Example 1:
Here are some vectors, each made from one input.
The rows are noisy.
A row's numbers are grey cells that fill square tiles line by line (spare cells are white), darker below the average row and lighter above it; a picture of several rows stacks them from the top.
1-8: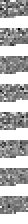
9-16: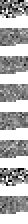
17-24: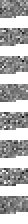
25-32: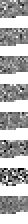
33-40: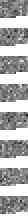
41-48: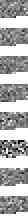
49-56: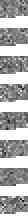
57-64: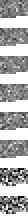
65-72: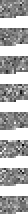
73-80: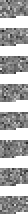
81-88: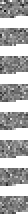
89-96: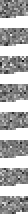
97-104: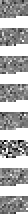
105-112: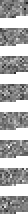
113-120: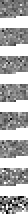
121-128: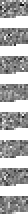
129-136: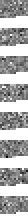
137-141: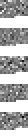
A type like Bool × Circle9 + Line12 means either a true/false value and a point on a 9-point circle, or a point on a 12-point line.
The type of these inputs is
(Bool × Bool × Bool × Bool + Label6) × Label6 + Unit.
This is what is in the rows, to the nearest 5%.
About 5% of them hold a fixed value. The rest hold one of 6 labels, together with either one of 6 labels, or four true/false values.
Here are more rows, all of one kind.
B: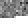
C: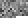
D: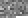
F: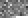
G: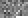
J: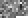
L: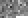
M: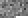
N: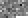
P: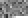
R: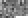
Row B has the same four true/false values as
N, P and R.
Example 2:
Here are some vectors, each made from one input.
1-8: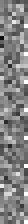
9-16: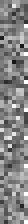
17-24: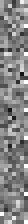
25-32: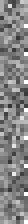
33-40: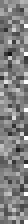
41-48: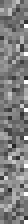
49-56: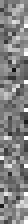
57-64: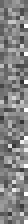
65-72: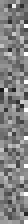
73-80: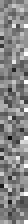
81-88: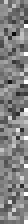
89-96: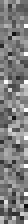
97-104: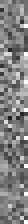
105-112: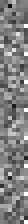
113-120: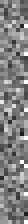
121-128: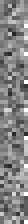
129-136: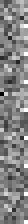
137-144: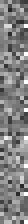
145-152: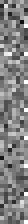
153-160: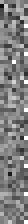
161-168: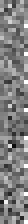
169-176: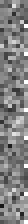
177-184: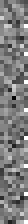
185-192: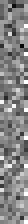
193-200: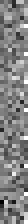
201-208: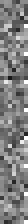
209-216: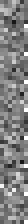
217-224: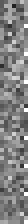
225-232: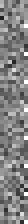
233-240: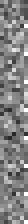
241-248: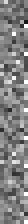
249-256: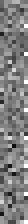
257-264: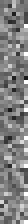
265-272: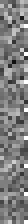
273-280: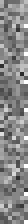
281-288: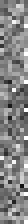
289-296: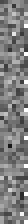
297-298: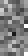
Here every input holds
a list of up to three points on a 9-point circle.
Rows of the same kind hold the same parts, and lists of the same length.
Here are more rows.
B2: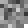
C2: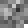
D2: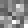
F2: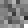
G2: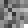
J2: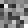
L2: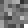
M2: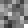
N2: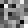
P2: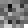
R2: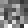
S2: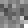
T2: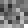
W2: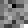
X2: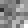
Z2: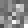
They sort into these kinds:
B2, F2, M2, S2, X2
C2, G2, L2, P2, T2, W2
D2, R2, Z2
J2, N2

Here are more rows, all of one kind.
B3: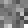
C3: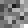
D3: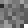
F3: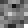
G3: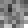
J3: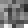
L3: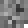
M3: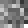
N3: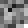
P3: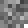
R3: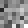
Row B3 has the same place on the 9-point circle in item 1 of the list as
G3 and M3.
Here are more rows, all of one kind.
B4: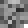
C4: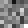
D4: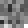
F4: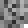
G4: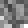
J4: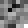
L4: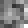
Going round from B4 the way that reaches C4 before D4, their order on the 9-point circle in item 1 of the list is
B4, L4, J4, F4, C4, G4, D4.
